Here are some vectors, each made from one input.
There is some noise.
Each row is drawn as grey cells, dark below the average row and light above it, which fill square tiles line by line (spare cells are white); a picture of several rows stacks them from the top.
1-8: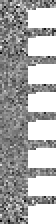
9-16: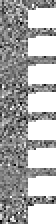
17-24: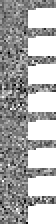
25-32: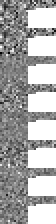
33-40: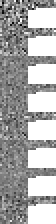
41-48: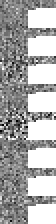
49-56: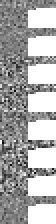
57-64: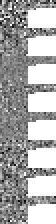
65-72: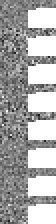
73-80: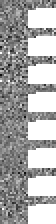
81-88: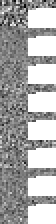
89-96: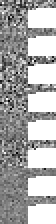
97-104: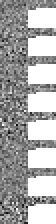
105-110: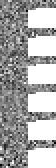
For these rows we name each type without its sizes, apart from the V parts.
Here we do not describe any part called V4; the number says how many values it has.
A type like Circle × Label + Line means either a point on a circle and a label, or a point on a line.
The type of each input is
Bool × V4 + List(Line).
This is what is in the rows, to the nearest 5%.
About 15% of them hold a true/false value and a value of V4. The rest are lists of points on a line.
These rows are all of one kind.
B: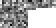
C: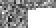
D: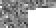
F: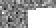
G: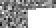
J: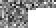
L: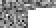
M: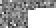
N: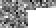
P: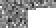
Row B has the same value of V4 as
C, F, J and P.
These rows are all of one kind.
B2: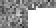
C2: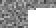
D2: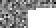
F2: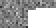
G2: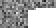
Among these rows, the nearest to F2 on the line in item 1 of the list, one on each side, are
C2 and D2.
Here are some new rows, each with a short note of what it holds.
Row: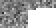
a list of one item
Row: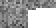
a list of two items
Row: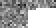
a list of one item
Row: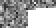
the empty list
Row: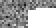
a list of one item
